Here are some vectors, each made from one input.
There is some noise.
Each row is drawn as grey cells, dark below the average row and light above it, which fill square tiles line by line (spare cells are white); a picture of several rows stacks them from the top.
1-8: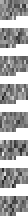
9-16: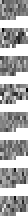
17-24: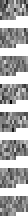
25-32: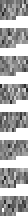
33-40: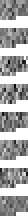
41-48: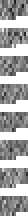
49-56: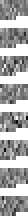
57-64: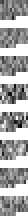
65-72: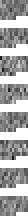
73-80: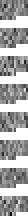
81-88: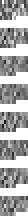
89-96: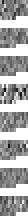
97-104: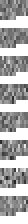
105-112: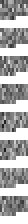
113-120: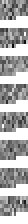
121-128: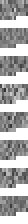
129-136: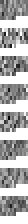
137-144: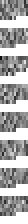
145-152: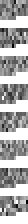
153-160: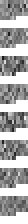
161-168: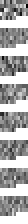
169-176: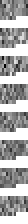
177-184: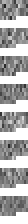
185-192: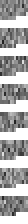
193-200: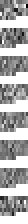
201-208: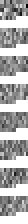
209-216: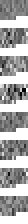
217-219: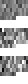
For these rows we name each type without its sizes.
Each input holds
a list of points on a circle.
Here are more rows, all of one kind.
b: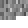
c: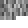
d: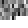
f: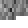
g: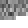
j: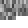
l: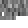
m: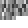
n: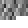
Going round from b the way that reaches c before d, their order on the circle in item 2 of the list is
b, g, c, m, d, l, n, f, j.
